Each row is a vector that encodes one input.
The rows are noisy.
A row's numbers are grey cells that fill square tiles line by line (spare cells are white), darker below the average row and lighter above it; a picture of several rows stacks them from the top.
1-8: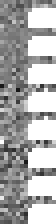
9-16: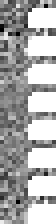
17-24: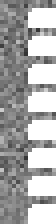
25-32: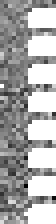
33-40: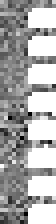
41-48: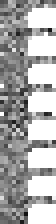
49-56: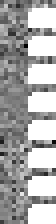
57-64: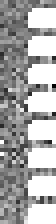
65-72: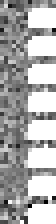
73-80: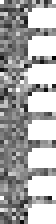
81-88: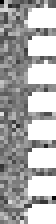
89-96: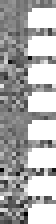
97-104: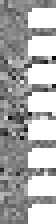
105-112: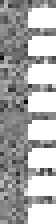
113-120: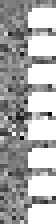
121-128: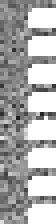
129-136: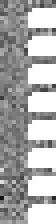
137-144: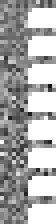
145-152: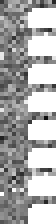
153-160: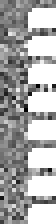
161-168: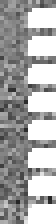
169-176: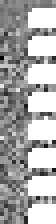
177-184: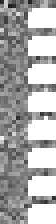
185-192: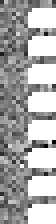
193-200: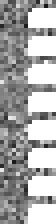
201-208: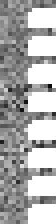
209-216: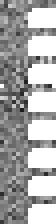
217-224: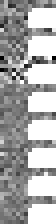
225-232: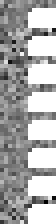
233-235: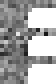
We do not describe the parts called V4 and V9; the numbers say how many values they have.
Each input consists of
either a point on a 6-point line, or a point on each of two 7-point lines, a value of V4 and a value of V9.
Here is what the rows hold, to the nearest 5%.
About 30% of them hold a point on a 6-point line. The rest hold a point on each of two 7-point lines, a value of V4 and a value of V9.
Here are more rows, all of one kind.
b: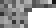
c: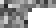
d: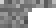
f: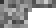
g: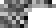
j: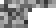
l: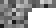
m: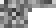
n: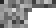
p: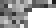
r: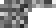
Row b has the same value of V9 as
f and p.
